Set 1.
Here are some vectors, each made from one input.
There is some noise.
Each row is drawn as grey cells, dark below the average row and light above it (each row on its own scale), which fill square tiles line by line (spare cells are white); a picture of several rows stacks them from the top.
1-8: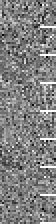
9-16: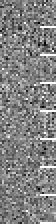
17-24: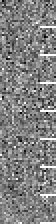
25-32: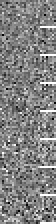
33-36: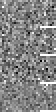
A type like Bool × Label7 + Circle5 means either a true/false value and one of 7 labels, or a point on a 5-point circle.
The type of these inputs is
Bool × Circle5.
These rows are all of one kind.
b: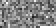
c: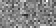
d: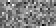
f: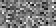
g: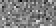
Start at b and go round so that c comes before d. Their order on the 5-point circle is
b, c, d, f, g.
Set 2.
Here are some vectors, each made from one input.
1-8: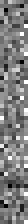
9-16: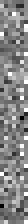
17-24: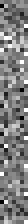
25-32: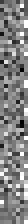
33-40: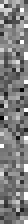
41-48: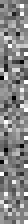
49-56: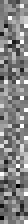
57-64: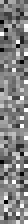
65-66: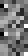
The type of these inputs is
List2(Line5).
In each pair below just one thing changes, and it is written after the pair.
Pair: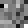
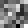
the place on the 5-point line in item 2 of the list
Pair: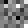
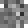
the place on the 5-point line in item 1 of the list
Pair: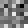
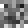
the place on the 5-point line in item 2 of the list
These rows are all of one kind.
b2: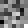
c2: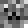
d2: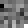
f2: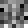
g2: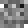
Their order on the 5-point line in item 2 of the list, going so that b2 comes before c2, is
f2, d2, b2, c2, g2.
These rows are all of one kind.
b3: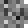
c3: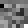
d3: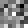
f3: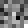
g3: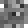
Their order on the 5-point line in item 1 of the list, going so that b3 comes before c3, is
d3, g3, f3, b3, c3.
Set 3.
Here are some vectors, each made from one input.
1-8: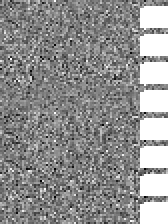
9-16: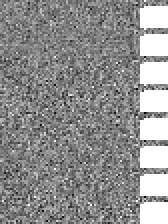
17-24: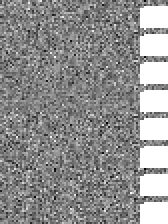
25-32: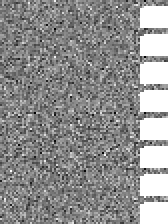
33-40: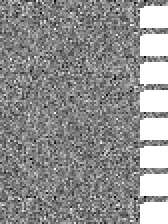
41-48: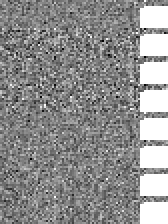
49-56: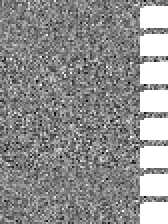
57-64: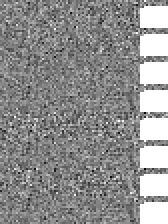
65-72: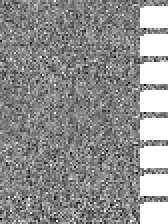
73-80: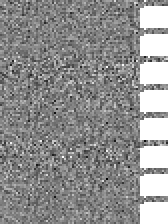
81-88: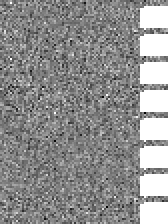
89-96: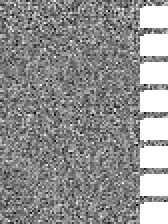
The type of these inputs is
Bool × Label5.
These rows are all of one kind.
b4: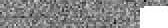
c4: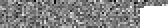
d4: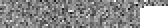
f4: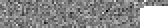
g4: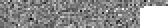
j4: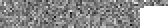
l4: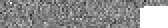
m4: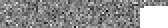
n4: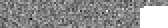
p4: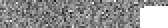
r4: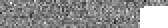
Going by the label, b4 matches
d4, l4, p4 and r4.
